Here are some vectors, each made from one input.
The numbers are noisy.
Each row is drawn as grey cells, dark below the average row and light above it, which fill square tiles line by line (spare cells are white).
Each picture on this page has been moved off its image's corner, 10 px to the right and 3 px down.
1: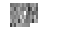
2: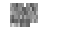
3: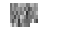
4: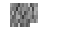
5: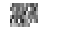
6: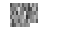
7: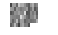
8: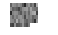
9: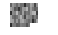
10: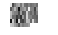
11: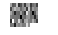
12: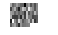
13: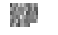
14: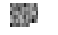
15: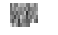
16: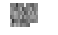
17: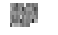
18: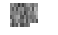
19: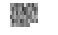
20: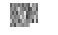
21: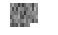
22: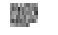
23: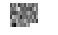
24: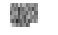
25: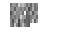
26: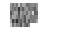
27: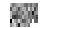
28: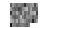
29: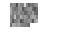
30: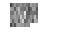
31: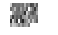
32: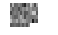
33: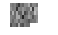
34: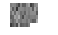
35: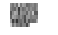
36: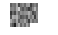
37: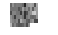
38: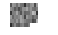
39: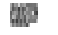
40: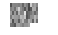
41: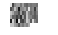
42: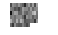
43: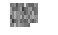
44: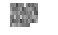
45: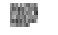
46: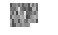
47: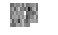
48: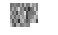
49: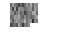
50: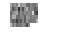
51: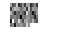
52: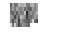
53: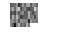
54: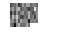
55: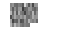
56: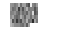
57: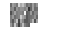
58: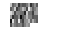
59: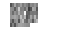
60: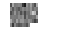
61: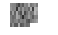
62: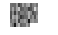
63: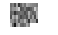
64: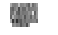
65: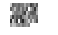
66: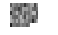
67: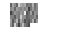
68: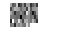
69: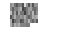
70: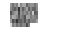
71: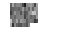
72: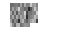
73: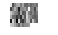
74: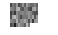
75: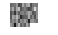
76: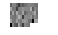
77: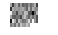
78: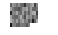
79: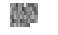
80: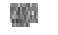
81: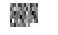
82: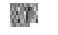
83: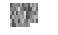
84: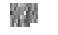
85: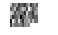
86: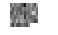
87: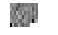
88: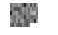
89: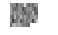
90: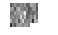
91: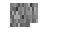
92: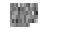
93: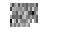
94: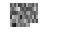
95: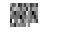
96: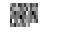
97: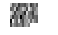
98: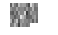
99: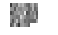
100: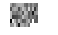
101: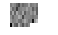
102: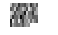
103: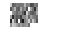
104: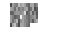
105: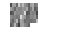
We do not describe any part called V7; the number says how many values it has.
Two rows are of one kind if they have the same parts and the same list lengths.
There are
3 kinds of row.
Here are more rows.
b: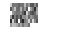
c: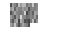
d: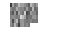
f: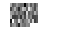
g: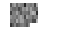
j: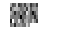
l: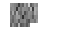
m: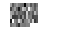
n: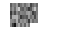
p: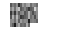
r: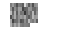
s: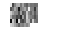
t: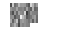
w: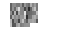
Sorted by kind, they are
b, f, j, m, s
c, g, l, n, p
d, r, t, w

